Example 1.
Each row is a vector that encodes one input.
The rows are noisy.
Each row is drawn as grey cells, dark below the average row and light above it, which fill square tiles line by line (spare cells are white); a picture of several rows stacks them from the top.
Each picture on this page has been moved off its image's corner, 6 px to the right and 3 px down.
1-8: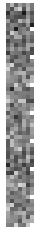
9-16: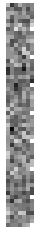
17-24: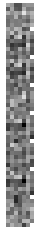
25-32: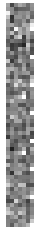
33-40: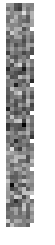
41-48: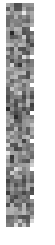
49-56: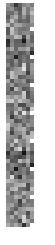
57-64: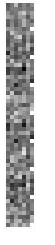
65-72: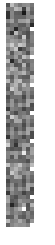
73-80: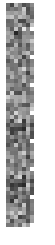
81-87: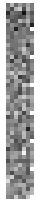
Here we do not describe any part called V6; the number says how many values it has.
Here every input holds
a value of V6, together with either a point on a 5-point circle and a true/false value, or a fixed value.
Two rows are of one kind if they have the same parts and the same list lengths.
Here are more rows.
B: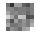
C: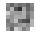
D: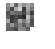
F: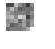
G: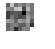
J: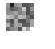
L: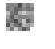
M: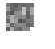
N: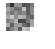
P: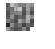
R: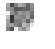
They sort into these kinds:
B, C, F, J, L, M, N, R
D, G, P

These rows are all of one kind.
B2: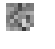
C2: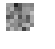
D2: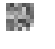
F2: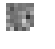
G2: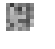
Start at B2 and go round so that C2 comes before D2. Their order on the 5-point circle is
B2, C2, G2, D2, F2.
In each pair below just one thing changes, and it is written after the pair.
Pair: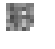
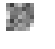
the true/false value
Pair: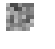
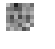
the true/false value
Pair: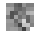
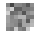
the true/false value
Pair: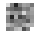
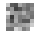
the true/false value
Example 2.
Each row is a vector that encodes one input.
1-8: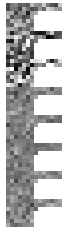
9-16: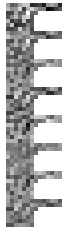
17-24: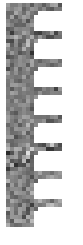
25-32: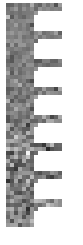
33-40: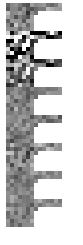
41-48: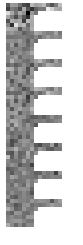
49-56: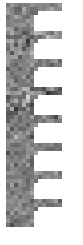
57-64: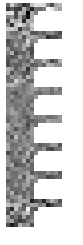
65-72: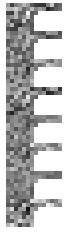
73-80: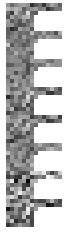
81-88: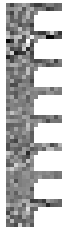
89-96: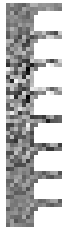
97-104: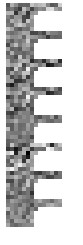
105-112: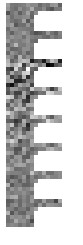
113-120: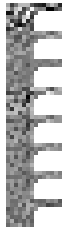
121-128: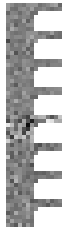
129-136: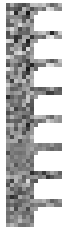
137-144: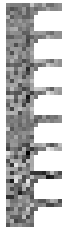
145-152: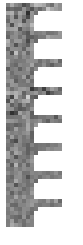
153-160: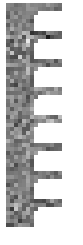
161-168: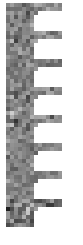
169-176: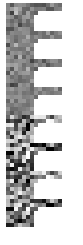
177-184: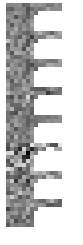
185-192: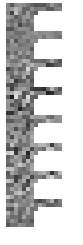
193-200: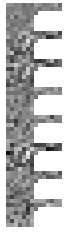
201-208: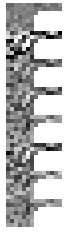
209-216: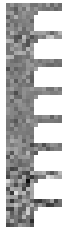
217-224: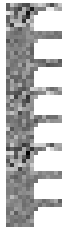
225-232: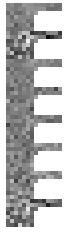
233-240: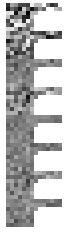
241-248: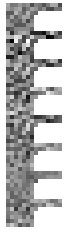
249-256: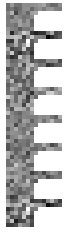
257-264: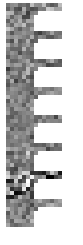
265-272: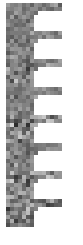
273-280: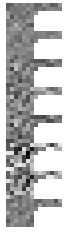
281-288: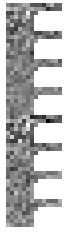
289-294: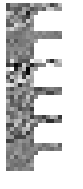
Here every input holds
a point on a 6-point circle, together with either a point on a 6-point circle and a true/false value, or a fixed value.
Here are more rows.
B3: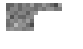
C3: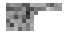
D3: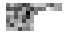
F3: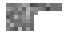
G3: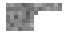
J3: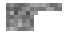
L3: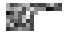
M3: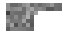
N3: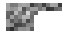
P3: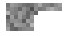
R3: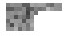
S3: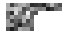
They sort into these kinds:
B3, F3, J3, L3, M3
C3, D3, G3, N3, P3, R3, S3

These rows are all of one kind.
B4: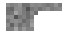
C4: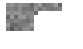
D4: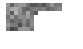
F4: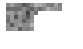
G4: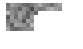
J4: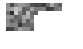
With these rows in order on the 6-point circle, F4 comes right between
B4 and C4.
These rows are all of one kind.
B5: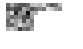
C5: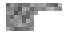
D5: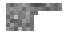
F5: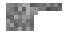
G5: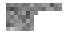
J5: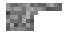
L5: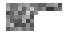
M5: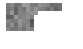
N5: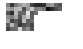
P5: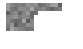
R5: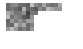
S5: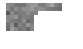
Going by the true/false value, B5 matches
C5, F5, L5 and M5.
